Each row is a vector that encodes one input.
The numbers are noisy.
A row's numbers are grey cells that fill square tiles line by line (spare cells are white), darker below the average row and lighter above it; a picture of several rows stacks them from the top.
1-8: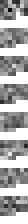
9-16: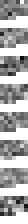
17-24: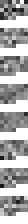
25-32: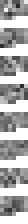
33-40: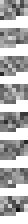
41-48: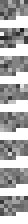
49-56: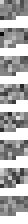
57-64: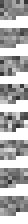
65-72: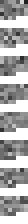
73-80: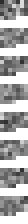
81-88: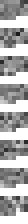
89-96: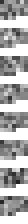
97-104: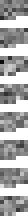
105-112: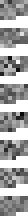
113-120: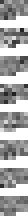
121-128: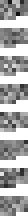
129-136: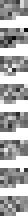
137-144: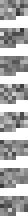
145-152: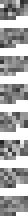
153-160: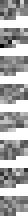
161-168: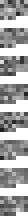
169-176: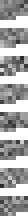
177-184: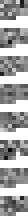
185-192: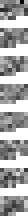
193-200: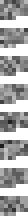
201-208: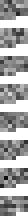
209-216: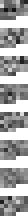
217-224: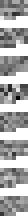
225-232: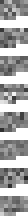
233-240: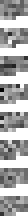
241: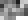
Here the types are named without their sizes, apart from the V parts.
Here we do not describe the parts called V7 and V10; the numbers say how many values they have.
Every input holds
a point on a circle and a true/false value, together with either a point on a line and a value of V7, or a value of V10.
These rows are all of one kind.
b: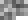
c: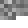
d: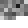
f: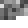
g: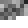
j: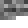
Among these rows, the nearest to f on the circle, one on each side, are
c and g.
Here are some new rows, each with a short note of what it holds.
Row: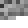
a point on a circle, a point on a line, a true/false value and a value of V7
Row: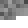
a point on a circle, a point on a line, a true/false value and a value of V7
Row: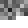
a point on a circle, a point on a line, a true/false value and a value of V7
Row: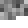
a point on a circle, a true/false value and a value of V10
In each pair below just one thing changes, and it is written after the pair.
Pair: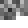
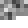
the place on the circle
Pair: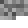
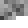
the place on the circle
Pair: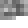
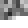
the place on the line
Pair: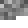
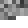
the place on the line
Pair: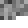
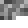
the place on the line
